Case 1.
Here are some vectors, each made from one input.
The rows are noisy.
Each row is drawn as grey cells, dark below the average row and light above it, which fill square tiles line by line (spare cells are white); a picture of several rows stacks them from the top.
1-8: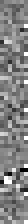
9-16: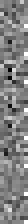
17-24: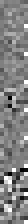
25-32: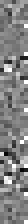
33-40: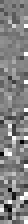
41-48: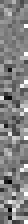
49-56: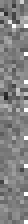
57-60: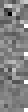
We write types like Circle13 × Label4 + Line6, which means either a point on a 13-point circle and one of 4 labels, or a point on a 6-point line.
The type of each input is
List2(Line5).
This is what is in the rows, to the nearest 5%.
All of them are lists of up to two points on a 5-point line: about 5% are empty, 40% hold one and 55% two.
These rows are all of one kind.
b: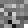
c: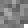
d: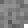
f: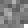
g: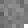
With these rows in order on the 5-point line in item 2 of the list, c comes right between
b and g.
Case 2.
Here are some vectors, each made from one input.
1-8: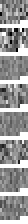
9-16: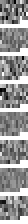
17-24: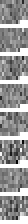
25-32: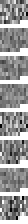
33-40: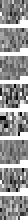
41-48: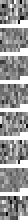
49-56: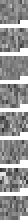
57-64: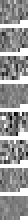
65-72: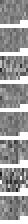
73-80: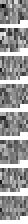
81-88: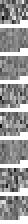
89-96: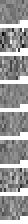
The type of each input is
Bool × (Circle8 + Unit).
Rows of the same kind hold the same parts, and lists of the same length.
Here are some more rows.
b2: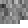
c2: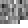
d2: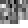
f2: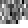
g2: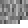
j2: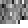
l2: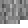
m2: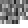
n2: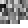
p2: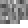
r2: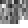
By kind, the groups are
b2, c2, d2, f2, j2, l2, m2, n2, p2
g2, r2

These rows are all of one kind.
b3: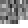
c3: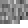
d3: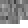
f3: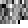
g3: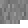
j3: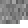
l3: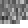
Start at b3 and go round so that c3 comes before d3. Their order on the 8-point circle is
b3, c3, g3, j3, f3, d3, l3.
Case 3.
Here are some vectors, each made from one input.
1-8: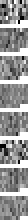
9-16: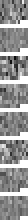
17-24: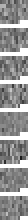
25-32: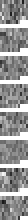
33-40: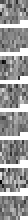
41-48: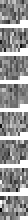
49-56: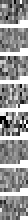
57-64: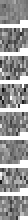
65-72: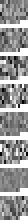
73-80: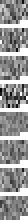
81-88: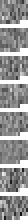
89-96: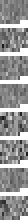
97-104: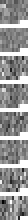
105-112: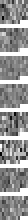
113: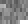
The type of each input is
List2(Line4).
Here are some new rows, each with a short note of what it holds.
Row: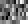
the empty list
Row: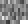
a list of one item
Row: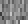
a list of two items
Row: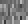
the empty list
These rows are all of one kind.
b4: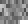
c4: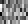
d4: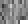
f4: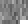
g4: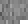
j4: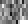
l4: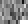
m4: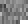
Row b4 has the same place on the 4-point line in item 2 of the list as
f4 and g4.
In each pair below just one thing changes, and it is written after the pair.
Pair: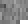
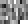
the place on the 4-point line in item 2 of the list
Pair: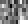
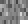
the place on the 4-point line in item 2 of the list
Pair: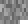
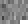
the place on the 4-point line in item 2 of the list
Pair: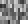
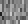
the place on the 4-point line in item 2 of the list
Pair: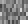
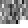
the place on the 4-point line in item 1 of the list
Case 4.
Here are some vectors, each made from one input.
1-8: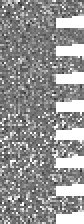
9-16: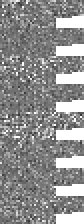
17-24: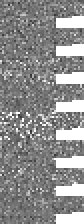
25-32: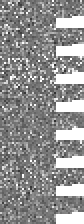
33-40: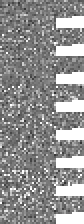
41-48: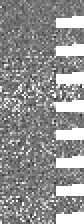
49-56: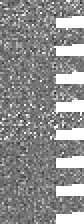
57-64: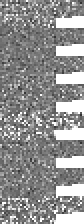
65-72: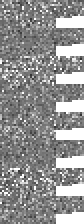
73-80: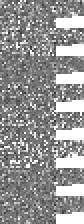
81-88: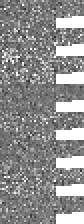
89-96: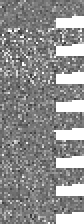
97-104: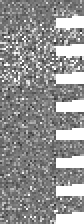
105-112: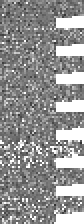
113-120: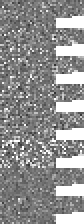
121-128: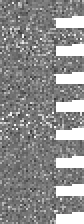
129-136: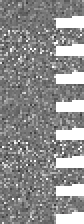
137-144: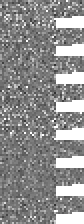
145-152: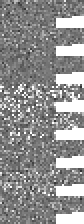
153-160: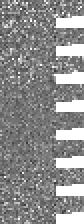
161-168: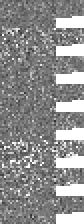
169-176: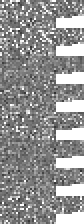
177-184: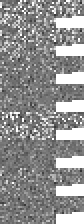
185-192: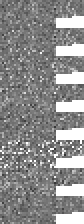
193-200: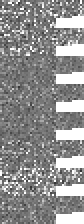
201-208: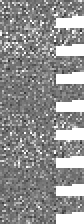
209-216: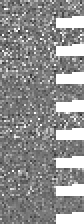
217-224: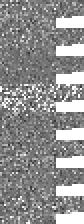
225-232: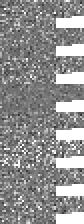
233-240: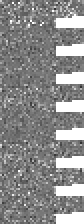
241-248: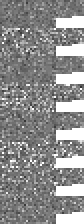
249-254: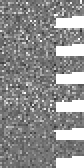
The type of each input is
Line5 × Line6 + Tree12.
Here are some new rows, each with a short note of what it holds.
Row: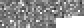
a point on a 5-point line and a point on a 6-point line
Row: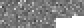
a node of a 12-node tree
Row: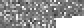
a node of a 12-node tree
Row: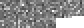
a point on a 5-point line and a point on a 6-point line
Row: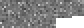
a node of a 12-node tree
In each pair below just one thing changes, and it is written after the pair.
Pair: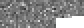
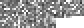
the place on the 5-point line
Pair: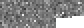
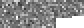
the place on the 5-point line
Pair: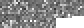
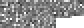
the place on the 6-point line
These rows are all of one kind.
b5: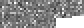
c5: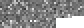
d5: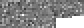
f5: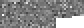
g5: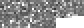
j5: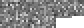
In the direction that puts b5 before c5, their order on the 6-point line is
f5, b5, g5, d5, j5, c5.
